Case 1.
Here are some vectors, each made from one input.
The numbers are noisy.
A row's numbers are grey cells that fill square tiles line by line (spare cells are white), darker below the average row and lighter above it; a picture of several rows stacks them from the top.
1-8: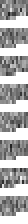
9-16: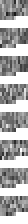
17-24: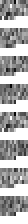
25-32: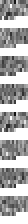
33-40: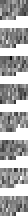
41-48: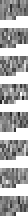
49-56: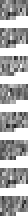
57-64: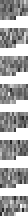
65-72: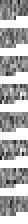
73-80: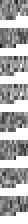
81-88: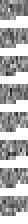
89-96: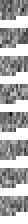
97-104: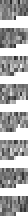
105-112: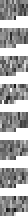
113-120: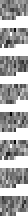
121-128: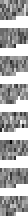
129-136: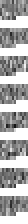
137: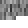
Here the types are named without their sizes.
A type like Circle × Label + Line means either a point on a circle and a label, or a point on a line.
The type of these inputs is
Bool × Tree + Circle.
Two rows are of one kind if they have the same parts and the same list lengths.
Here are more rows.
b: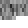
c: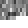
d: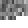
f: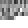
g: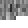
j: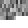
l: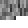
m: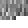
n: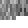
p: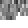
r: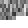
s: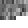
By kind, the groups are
b, d, g, l, m, n, s
c, f, j, p, r

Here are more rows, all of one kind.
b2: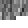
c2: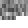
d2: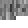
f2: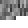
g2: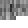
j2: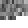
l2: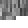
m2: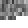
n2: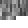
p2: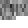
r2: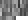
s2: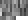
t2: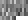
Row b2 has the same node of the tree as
l2, n2, r2 and s2.
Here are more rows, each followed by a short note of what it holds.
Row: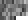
a node of a tree and a true/false value
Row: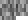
a node of a tree and a true/false value
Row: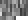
a node of a tree and a true/false value
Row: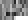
a point on a circle
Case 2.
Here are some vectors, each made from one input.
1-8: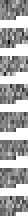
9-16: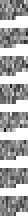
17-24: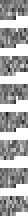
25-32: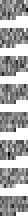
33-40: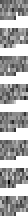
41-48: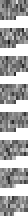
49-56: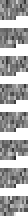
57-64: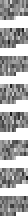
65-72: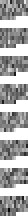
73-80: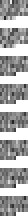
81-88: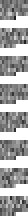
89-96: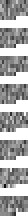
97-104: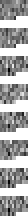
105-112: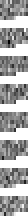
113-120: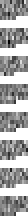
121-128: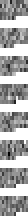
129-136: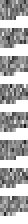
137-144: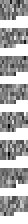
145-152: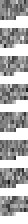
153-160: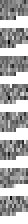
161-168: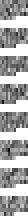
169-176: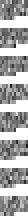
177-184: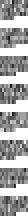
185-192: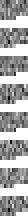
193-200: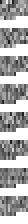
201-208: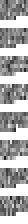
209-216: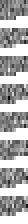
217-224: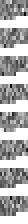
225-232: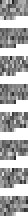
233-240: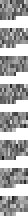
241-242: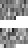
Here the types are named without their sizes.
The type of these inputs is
Circle + Line + Tree.
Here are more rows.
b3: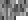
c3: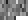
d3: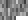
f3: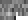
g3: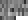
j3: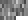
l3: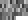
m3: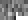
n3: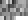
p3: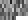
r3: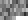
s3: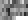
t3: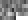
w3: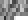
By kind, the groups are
b3, c3, d3, f3, g3, j3, m3, t3
l3, p3
n3, r3, s3, w3

